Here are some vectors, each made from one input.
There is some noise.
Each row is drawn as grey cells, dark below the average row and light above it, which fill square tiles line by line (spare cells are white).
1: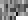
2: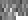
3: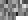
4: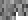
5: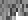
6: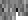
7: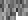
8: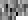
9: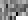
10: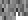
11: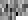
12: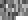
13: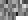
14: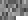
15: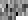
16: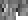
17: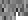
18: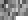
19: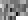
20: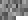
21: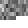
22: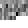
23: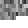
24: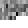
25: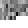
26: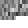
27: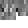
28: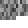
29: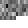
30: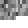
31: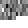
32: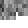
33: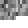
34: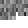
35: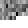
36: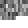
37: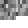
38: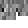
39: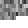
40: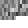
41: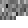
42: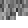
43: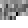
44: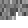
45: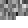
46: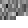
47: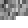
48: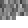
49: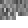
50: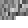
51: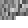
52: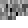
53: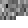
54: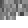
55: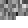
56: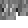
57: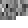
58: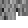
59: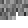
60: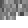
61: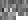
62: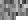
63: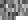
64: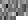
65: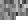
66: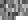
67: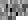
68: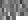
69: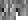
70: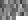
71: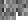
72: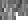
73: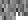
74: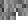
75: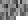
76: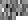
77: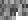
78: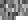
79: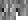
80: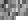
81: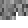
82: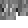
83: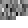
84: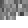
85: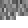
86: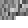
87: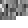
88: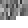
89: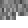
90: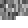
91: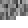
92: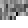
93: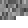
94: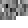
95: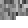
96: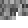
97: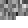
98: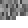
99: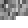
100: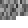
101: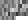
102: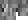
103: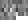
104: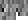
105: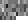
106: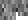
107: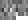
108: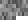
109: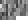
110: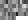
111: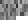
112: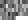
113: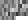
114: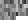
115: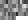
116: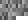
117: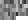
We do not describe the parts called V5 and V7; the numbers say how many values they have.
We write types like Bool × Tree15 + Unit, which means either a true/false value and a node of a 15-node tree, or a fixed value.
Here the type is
Line6 × (Tree8 + V7) + V5.
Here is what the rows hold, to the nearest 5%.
About 70% of them hold a point on a 6-point line, together with either a node of an 8-node tree, or a value of V7. The rest hold a value of V5.
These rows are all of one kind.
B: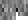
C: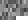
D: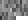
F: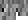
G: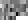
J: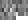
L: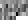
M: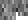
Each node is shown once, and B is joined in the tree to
C, D, F and J.
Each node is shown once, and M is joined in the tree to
D.
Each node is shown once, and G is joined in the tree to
F.
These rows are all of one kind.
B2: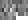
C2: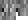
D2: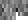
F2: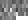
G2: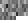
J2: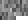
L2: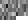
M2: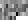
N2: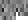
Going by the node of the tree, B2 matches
C2, G2 and M2.
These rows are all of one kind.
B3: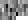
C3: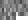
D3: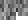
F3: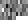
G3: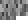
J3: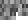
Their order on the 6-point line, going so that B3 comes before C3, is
B3, F3, G3, C3, D3, J3.
